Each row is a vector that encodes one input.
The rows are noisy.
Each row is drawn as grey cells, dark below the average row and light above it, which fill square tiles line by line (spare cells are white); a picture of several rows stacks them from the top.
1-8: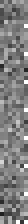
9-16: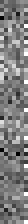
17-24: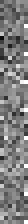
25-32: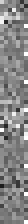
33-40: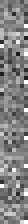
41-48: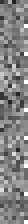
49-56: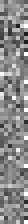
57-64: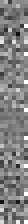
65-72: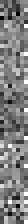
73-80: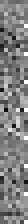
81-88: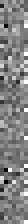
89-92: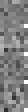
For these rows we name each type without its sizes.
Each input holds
a list of points on a line.
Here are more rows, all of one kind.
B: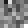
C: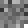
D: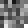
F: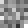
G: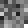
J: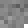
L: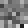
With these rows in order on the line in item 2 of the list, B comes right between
C and D.
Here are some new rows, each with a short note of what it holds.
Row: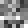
the empty list
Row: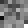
a list of two items
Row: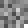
a list of one item
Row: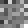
a list of one item
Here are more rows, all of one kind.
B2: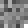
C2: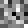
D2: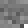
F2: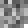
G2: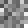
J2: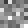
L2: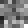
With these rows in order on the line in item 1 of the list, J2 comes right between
C2 and G2.
